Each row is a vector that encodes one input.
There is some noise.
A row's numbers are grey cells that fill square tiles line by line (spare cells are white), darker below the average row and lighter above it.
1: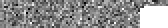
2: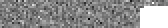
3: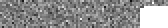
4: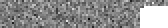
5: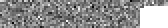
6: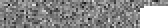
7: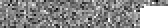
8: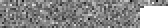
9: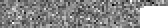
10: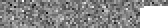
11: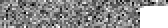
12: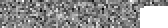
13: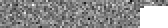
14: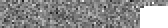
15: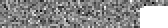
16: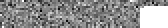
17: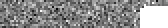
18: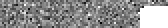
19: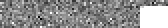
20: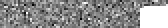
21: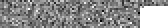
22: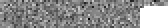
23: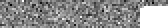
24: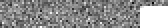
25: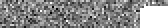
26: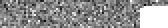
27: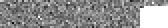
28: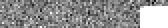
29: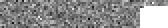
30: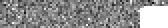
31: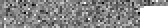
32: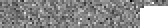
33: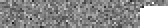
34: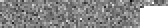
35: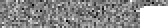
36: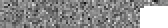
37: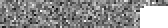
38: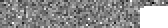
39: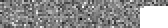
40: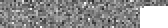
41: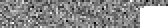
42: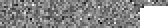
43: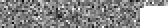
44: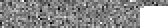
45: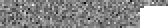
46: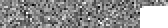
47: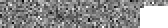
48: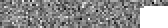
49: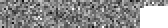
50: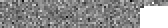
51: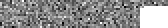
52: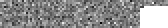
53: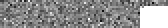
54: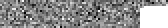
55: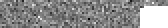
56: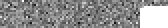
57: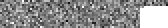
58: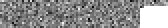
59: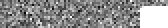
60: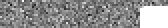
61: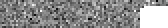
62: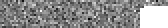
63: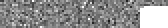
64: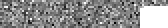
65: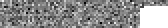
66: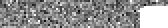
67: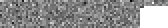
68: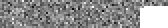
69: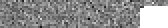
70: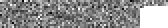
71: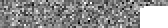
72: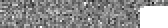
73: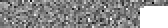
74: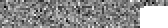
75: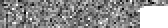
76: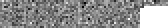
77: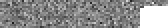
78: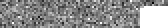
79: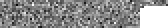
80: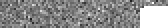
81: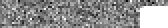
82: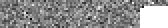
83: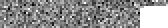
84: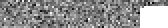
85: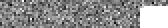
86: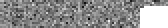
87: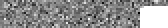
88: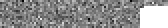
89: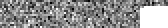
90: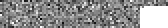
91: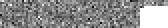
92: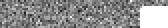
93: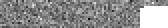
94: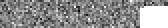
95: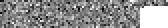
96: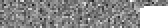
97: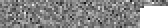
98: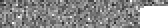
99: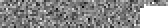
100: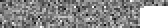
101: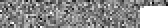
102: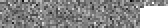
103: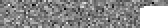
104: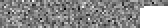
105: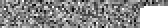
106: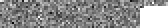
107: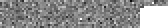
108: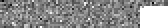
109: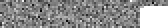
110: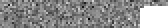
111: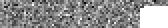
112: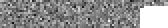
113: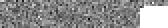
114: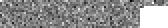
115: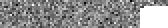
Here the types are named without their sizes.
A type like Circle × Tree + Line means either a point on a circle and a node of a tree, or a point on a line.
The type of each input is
(Bool × Bool × Bool + Unit) × Line × (Tree + Unit).
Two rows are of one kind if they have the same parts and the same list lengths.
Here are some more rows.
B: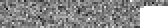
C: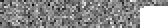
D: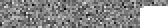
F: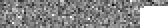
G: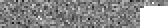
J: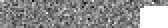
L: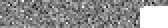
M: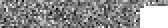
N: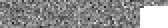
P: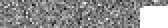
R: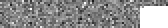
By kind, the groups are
B, D
C, F, L, P, R
G, M, N
J

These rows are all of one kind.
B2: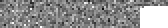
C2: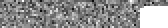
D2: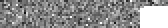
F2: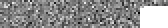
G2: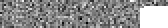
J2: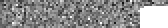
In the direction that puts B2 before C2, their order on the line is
B2, J2, C2, G2, D2, F2.
